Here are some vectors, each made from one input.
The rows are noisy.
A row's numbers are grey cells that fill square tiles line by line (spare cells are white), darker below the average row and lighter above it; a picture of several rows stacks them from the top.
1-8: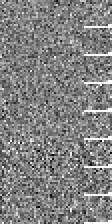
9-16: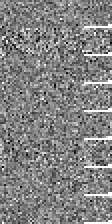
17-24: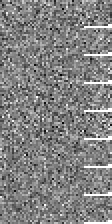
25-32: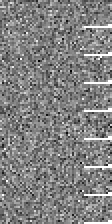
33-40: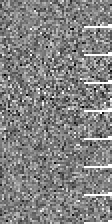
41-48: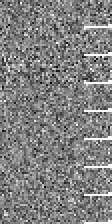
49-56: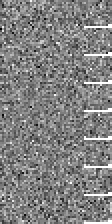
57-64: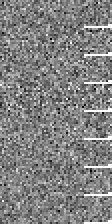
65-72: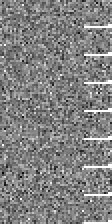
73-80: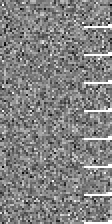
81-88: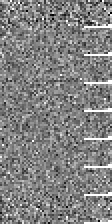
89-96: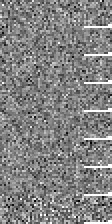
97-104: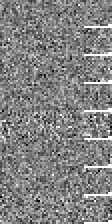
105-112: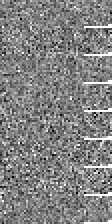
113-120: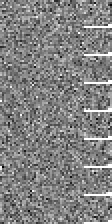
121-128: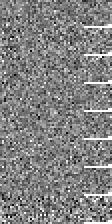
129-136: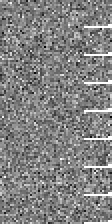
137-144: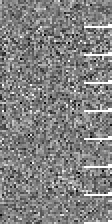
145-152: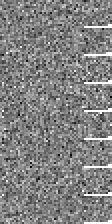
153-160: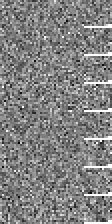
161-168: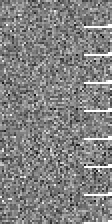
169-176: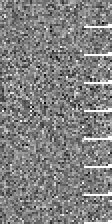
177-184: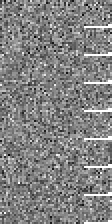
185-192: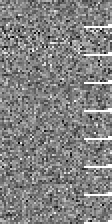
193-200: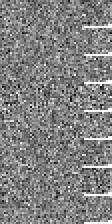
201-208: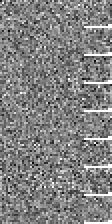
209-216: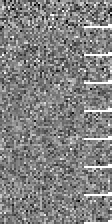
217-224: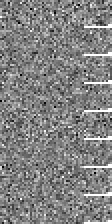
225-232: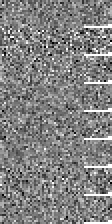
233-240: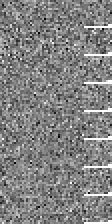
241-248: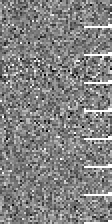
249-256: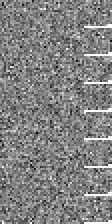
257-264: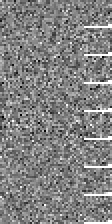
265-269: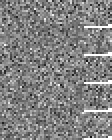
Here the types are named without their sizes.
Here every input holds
a point on a circle, together with either a point on a circle, or a node of a tree.
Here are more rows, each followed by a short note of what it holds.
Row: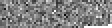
a point on each of two circles
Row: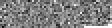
a point on each of two circles
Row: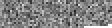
a point on each of two circles
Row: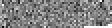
a point on each of two circles
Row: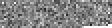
a point on a circle and a node of a tree
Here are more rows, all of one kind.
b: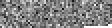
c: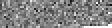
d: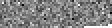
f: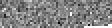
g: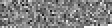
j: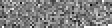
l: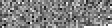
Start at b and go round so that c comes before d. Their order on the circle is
b, f, g, c, l, d, j.
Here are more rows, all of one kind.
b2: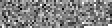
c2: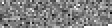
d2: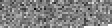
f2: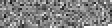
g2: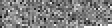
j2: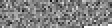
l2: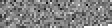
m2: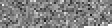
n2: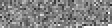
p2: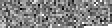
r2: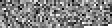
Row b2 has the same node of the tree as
c2, n2 and p2.
